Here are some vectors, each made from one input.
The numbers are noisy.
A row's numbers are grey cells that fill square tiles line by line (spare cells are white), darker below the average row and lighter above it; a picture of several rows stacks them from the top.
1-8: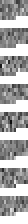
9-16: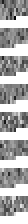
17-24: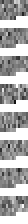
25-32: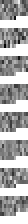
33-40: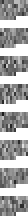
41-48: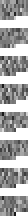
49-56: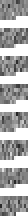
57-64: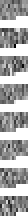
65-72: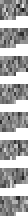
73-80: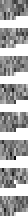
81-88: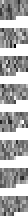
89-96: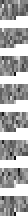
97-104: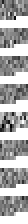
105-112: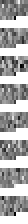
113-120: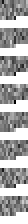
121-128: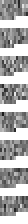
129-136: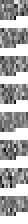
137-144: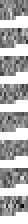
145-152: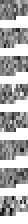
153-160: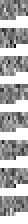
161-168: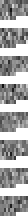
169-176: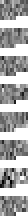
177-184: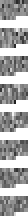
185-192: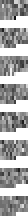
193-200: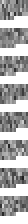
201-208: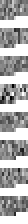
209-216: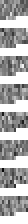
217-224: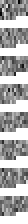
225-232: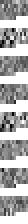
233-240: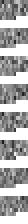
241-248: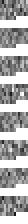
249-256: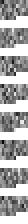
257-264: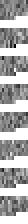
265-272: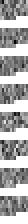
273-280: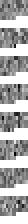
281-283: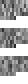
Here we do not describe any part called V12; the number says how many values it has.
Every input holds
a list of up to two items, each a true/false value and a value of V12.
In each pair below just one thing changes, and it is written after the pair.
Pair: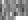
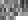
the value of V12 in item 1 of the list
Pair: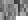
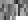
the value of V12 in item 2 of the list
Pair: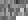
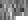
the true/false value in item 1 of the list
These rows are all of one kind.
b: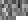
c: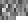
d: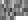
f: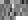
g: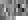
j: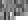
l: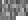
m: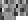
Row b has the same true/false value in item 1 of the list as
c and l.
